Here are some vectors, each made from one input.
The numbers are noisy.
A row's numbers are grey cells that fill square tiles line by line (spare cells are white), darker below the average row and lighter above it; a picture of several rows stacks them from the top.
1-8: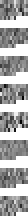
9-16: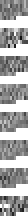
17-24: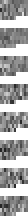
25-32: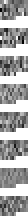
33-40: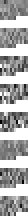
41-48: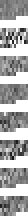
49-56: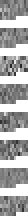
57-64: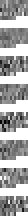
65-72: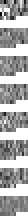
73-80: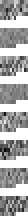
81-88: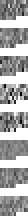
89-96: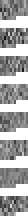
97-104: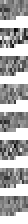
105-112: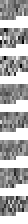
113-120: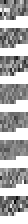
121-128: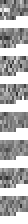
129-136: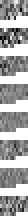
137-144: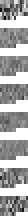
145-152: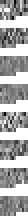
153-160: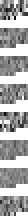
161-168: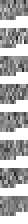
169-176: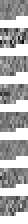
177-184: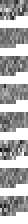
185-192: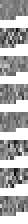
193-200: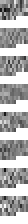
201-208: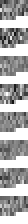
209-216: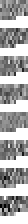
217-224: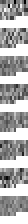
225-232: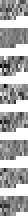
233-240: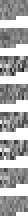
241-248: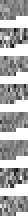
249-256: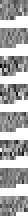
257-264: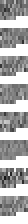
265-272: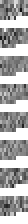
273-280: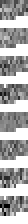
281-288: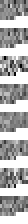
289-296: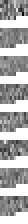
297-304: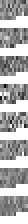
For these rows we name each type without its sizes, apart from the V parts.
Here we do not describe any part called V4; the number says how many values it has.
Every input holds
a true/false value, together with either a point on a line, or a value of V4.
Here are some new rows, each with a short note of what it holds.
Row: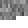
a true/false value and a value of V4
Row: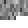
a true/false value and a value of V4
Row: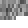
a point on a line and a true/false value
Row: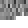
a point on a line and a true/false value
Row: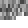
a point on a line and a true/false value
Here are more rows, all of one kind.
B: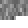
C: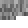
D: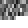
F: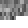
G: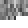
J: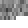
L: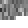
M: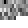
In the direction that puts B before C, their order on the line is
L, G, M, F, J, B, C, D.
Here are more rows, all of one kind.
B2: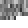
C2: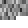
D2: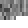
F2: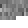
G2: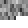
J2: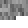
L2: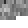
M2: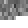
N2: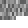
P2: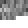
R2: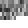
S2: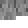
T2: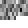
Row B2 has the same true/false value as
G2, J2 and L2.
